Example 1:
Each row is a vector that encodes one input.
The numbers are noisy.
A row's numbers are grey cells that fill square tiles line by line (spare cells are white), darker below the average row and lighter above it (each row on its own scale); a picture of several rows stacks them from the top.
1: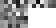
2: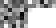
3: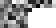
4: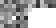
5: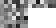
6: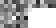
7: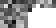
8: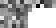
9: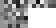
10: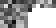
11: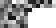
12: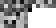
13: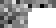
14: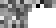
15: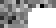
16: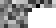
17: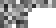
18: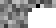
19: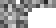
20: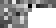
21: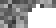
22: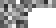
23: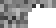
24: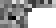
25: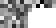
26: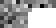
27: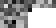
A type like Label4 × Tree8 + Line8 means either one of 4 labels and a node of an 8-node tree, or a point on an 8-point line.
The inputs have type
Label6.
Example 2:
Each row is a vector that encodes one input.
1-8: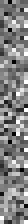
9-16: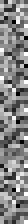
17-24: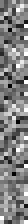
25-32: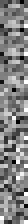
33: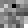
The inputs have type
Tree7.
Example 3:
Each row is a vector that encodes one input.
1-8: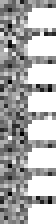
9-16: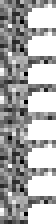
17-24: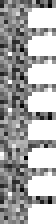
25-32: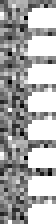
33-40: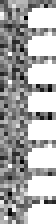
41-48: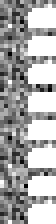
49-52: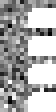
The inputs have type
Label5.
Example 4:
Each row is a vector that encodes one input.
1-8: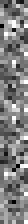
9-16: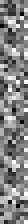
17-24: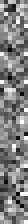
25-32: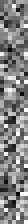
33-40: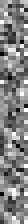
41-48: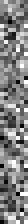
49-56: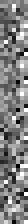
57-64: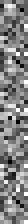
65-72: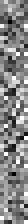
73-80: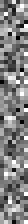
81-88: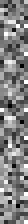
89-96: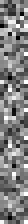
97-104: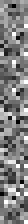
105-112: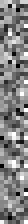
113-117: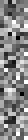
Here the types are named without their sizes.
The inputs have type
Tree.
